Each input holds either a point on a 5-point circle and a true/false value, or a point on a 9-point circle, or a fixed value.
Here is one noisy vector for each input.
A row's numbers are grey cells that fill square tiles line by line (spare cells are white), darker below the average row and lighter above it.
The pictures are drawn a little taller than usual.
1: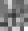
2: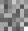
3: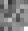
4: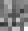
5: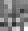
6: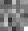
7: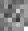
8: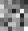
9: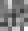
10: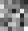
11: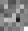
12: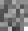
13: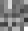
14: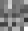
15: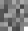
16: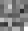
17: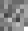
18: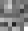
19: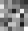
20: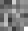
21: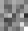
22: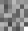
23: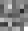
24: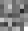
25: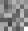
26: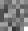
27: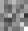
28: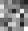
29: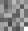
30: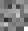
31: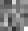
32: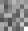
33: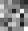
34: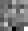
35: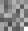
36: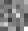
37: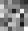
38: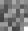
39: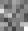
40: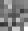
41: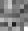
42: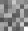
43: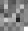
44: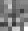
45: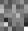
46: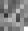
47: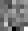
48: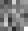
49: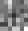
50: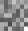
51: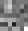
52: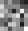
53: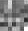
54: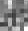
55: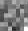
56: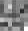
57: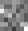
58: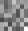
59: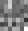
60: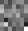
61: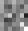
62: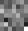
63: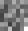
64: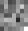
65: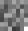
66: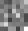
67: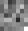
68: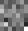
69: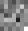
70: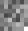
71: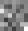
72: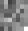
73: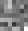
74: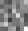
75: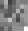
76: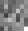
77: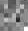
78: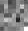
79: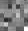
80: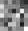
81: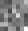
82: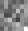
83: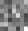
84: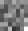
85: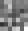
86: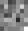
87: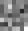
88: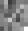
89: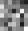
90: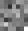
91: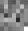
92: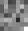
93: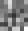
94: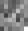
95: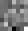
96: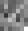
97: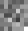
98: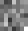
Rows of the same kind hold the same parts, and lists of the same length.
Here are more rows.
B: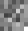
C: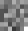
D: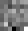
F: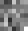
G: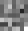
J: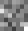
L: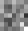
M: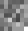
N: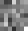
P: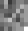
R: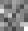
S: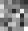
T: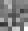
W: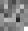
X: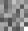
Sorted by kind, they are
B, G, M, P, T, W
C, D, F, J, L, N, R, X
S

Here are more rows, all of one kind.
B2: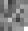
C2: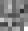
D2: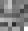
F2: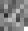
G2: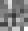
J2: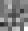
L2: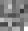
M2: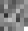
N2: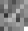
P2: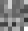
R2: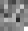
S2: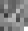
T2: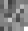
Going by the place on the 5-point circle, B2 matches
J2 and T2.
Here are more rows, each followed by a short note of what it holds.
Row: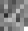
a point on a 5-point circle and a true/false value
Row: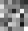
a fixed value
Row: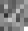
a point on a 5-point circle and a true/false value
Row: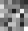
a fixed value
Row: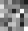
a fixed value
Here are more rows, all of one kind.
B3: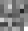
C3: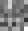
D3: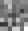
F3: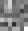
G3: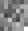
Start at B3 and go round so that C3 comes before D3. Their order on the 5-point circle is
B3, F3, C3, G3, D3.
